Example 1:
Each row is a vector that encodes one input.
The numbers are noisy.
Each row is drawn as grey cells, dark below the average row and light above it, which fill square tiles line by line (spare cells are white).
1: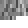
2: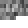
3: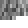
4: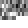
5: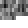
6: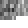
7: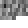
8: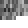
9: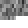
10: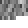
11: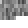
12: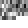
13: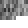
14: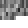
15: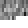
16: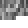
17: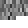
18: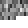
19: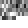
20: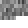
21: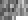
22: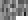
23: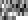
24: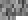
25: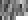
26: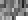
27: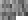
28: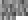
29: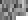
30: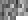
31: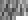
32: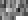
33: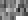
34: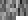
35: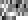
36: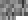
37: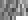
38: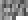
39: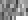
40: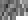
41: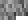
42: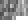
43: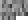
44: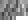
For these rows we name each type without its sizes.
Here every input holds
a list of points on a circle.
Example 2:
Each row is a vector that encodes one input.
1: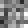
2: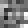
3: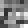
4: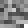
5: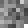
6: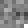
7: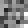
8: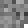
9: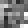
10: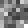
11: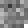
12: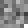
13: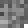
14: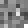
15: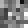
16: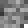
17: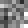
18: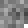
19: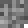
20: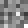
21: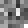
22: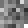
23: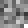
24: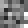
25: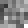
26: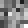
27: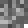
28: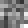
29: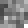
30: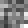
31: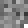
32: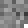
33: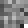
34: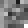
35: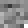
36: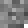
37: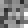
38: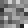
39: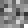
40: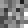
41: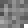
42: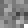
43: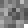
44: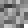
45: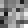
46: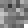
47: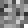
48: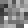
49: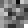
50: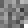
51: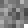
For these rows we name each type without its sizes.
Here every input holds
either a label, or a point on each of two lines.
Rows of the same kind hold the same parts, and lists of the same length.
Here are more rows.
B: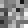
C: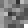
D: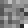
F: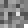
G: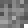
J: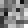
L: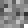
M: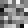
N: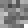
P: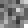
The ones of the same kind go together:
B, J
C, D, F, G, L, M, N, P

